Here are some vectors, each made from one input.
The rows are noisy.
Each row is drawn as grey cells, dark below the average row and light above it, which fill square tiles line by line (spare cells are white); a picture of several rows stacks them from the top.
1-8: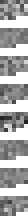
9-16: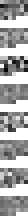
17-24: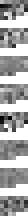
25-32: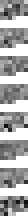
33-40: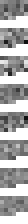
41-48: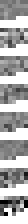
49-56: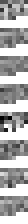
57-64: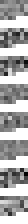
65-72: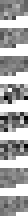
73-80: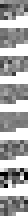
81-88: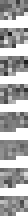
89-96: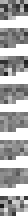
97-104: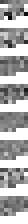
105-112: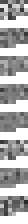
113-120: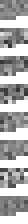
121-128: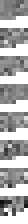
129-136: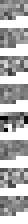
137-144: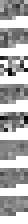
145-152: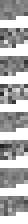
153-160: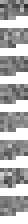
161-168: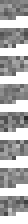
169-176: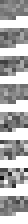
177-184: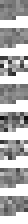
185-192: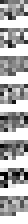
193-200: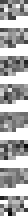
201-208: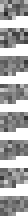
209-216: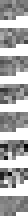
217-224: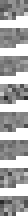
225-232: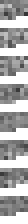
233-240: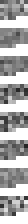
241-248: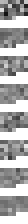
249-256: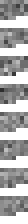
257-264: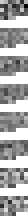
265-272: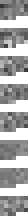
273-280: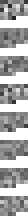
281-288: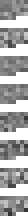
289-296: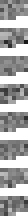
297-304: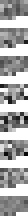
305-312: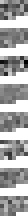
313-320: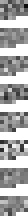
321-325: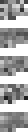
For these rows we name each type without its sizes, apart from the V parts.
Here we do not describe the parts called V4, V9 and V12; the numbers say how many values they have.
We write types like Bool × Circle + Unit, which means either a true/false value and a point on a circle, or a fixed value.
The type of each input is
(Bool × Bool × Bool + Line) × (Label × V4 + V9) + V12.
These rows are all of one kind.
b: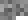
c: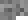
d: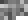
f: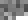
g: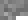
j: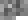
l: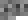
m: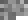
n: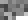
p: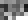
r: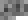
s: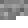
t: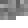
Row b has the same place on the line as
c and s.
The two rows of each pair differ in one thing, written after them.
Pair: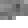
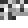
the value of V9
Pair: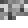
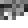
one of the three true/false values
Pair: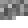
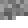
the value of V9
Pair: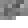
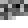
one of the three true/false values
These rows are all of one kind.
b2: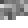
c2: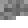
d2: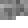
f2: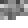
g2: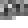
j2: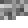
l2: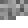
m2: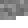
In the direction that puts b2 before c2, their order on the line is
b2, f2, g2, m2, j2, d2, l2, c2.
